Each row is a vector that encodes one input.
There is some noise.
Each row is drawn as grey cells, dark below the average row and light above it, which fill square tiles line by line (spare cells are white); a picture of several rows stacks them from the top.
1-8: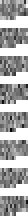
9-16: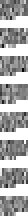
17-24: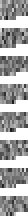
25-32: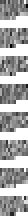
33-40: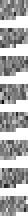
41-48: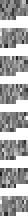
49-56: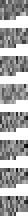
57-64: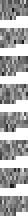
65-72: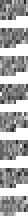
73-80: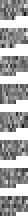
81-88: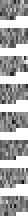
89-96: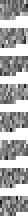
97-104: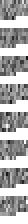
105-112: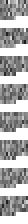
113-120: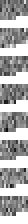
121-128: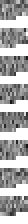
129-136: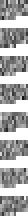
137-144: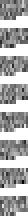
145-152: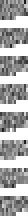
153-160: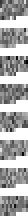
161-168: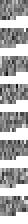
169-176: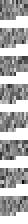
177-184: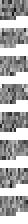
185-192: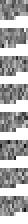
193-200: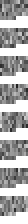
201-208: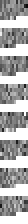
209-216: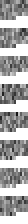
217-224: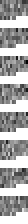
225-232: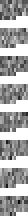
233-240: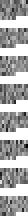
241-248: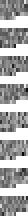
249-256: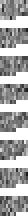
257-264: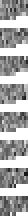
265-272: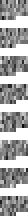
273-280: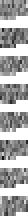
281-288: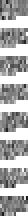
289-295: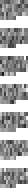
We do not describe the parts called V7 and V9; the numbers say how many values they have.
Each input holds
a value of V7 and a value of V9, together with either a point on a 5-point circle and a true/false value, or one of 10 labels.
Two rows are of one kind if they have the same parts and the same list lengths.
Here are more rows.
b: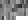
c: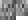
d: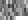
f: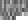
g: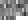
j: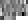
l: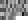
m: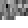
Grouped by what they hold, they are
b, f
c, d, g, j, l, m

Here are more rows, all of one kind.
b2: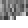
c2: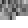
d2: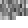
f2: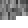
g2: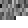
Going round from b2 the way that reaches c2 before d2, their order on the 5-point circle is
b2, g2, c2, d2, f2.
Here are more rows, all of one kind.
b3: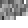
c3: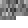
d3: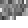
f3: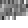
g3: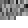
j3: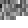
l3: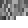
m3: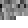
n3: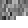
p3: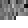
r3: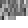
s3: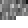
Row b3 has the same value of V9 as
d3, f3 and r3.
